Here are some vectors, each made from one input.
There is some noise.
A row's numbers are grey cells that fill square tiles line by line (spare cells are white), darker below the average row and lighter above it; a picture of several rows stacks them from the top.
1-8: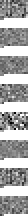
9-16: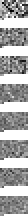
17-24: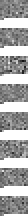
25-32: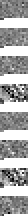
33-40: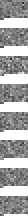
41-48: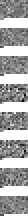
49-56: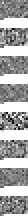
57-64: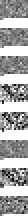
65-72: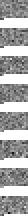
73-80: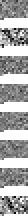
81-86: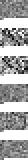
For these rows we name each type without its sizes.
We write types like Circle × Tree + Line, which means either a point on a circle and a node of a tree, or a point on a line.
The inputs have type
(Bool × Bool × Bool × Bool + Unit) × Line + Label.
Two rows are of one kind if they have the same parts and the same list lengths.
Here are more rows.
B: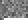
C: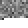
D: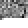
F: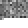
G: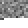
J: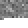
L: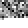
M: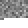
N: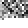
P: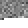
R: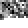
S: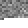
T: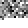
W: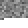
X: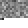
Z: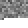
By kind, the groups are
B, C, F, G, J, M, P, S, W, X, Z
D
L, N, R, T

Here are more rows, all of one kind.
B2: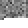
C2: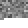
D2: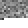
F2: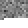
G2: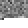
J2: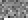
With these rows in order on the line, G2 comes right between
B2 and C2.
